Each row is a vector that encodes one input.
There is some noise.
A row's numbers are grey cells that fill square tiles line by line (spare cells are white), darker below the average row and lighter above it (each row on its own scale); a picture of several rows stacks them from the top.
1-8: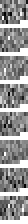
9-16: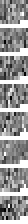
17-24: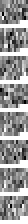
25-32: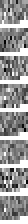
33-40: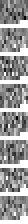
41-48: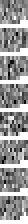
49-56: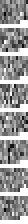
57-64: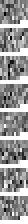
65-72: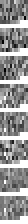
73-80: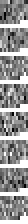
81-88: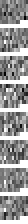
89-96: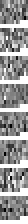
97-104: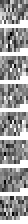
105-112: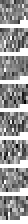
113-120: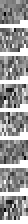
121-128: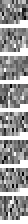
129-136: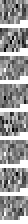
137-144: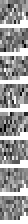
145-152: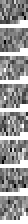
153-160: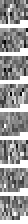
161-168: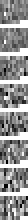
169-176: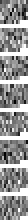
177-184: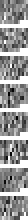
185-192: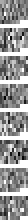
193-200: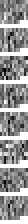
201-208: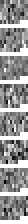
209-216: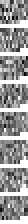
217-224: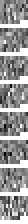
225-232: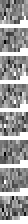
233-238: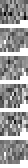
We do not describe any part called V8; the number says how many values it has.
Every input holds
a list of up to two items, each a true/false value and a value of V8.
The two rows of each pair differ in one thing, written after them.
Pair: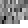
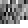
the value of V8 in item 1 of the list
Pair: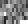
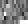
the true/false value in item 2 of the list
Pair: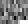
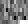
the true/false value in item 2 of the list
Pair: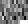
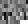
the true/false value in item 1 of the list
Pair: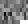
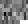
the value of V8 in item 2 of the list
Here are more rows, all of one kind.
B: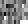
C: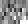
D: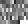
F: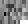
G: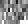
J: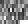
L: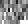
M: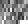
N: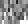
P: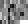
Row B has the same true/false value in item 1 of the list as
C, D and F.
